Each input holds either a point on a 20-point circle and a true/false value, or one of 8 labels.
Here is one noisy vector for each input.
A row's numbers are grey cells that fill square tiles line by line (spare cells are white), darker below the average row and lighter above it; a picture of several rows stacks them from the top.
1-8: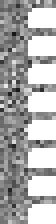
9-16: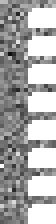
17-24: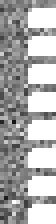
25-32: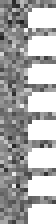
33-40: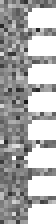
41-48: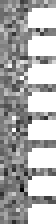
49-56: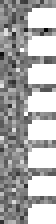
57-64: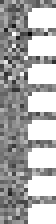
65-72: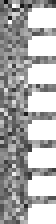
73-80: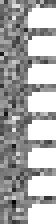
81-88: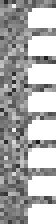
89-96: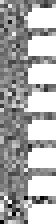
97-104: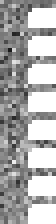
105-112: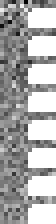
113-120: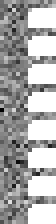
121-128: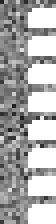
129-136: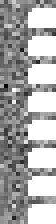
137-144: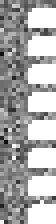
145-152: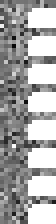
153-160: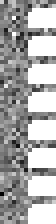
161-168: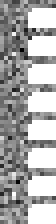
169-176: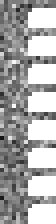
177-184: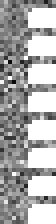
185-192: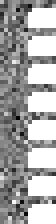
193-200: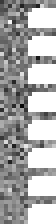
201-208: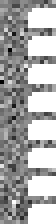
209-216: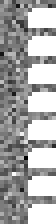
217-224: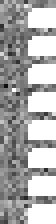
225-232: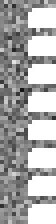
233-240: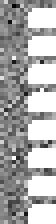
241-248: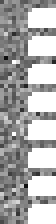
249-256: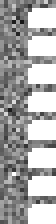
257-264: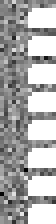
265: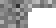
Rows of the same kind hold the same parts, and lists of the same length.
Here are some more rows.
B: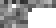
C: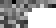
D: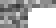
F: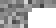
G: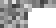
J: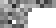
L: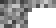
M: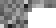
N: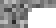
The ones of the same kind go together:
B
C, D, F, G, J, L, M, N

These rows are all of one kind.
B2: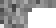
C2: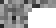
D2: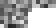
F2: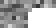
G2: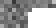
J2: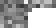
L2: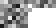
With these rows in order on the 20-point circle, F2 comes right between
B2 and L2.
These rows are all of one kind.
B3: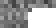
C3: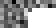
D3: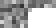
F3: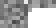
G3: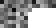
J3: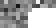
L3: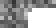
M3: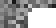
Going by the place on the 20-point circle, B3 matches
C3 and L3.
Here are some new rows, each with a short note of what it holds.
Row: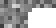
one of 8 labels
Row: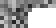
one of 8 labels
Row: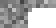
a point on a 20-point circle and a true/false value
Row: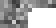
a point on a 20-point circle and a true/false value
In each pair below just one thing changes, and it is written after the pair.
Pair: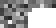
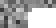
the true/false value
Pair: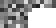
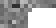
the true/false value
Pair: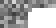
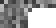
the true/false value
